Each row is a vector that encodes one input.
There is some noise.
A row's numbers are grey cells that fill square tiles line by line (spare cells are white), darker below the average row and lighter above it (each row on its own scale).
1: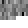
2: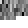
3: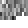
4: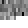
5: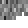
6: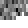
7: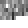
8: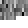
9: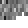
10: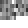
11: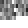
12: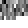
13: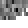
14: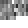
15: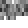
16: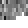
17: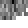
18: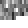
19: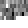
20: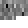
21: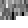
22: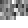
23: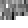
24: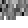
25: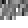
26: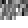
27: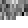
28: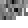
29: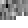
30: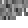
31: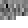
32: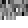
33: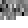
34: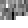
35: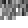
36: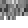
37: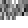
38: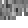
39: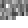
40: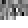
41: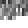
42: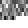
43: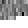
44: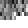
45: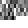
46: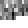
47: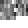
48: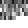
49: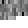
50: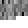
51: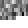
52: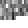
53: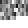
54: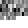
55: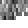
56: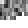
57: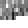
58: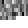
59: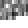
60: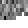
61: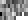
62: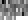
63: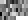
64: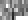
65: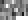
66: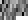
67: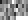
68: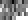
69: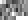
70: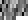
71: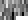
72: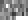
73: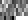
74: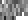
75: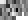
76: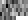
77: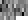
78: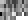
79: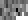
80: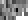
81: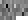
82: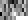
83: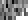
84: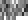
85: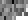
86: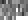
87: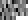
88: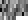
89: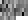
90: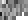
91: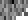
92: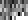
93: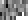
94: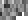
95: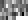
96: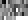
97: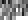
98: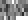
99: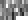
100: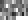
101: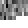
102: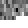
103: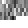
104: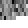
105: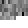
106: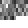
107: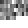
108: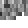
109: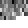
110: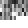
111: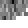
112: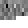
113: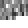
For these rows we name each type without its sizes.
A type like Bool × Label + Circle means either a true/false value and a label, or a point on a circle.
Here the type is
(Bool × Bool × Bool + Tree) × Tree.
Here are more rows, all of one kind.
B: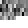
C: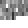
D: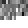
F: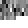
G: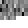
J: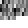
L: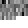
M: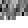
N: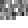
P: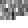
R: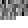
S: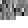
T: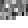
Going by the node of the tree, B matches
F, G, J and S.
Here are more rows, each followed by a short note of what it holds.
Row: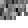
a node of each of two trees
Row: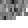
a node of each of two trees
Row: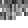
a node of each of two trees
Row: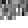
a node of a tree and three true/false values
